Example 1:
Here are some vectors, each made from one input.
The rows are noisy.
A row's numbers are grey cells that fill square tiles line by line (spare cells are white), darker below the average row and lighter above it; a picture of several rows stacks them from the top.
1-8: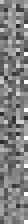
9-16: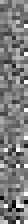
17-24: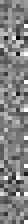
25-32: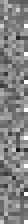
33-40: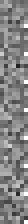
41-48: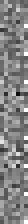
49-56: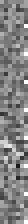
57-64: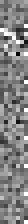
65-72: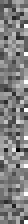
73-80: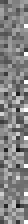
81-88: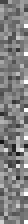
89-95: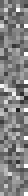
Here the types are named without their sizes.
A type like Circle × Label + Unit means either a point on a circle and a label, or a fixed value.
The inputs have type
Circle.
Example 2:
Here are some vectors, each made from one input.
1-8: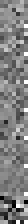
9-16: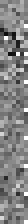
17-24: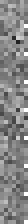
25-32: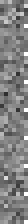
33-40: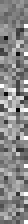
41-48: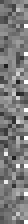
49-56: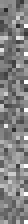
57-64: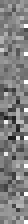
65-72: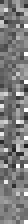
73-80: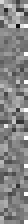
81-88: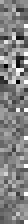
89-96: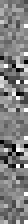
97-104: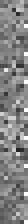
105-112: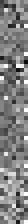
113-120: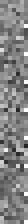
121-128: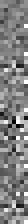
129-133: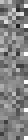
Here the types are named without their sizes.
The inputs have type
Tree.
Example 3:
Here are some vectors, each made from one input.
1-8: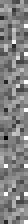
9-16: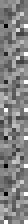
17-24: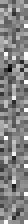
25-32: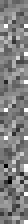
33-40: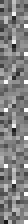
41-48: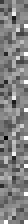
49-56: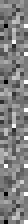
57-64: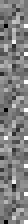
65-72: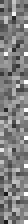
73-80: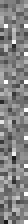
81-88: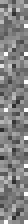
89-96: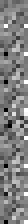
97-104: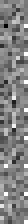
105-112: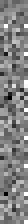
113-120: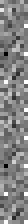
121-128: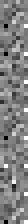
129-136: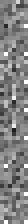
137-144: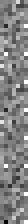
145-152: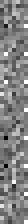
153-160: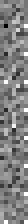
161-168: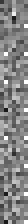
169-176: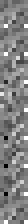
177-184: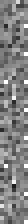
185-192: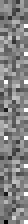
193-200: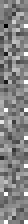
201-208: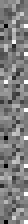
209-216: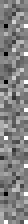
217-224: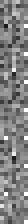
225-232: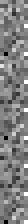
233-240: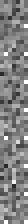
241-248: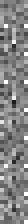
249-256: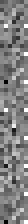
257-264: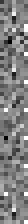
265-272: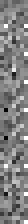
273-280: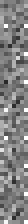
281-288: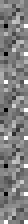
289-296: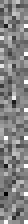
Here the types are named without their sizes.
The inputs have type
Circle + Unit.
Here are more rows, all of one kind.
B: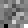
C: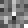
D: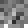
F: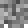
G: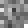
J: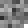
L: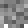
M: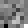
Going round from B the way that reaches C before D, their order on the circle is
B, C, D, L, F, G, J, M.
